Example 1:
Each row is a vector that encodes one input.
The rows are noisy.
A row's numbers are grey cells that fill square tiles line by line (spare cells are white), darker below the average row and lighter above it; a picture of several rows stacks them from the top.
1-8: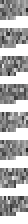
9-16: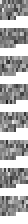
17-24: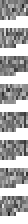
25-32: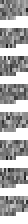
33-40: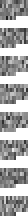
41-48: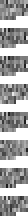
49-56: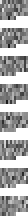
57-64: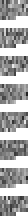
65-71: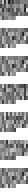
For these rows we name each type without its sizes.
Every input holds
a point on a circle.
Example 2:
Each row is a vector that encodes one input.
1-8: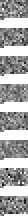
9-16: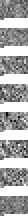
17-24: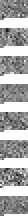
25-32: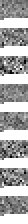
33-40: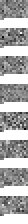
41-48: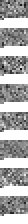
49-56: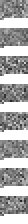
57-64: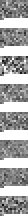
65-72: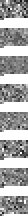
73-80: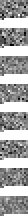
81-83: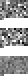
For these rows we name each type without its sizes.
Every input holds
three true/false values.
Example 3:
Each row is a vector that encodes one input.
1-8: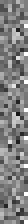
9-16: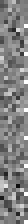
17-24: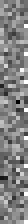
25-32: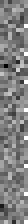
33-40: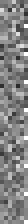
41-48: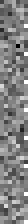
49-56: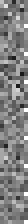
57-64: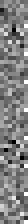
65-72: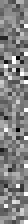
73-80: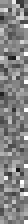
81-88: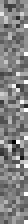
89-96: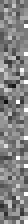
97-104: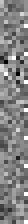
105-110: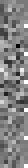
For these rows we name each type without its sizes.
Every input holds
a point on a circle.
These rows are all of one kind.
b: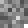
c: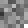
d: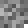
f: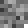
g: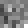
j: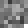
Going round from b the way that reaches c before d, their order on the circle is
b, j, f, g, c, d.
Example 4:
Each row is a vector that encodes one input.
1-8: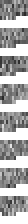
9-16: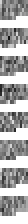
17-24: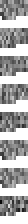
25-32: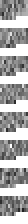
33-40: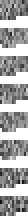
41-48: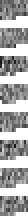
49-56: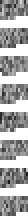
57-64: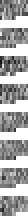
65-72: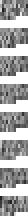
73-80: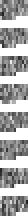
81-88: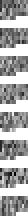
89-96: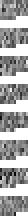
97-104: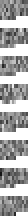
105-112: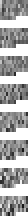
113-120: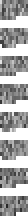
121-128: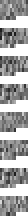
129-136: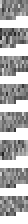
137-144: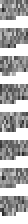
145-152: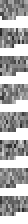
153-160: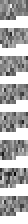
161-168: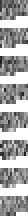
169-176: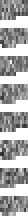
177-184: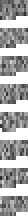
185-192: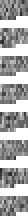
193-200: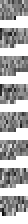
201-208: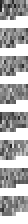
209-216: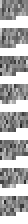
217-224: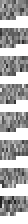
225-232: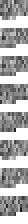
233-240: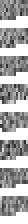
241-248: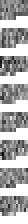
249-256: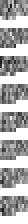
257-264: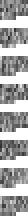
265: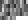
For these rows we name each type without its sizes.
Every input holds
a point on a line.
